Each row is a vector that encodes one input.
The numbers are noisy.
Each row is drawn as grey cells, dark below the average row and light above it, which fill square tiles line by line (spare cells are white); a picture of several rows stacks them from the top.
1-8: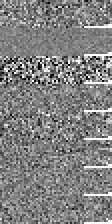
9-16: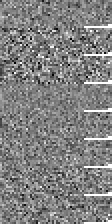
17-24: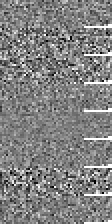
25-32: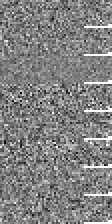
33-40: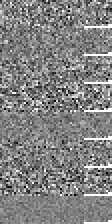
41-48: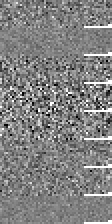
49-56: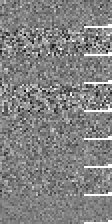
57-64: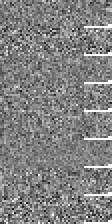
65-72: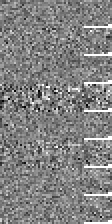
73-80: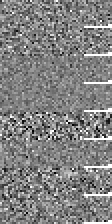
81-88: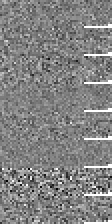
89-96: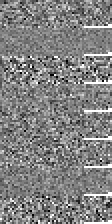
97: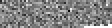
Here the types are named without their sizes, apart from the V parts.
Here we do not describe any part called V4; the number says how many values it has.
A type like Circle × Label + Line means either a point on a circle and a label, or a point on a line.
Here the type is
Bool × List(Line × V4).
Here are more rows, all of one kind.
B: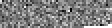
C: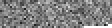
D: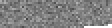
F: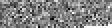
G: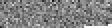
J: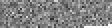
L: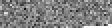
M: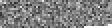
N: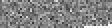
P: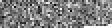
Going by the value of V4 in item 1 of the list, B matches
J and P.
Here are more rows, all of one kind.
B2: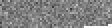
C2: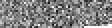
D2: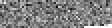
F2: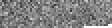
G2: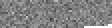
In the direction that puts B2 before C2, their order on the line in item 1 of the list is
G2, D2, F2, B2, C2.
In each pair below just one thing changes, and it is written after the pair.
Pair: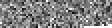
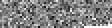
the value of V4 in item 2 of the list
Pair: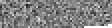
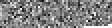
the place on the line in item 2 of the list
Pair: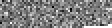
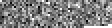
the place on the line in item 1 of the list
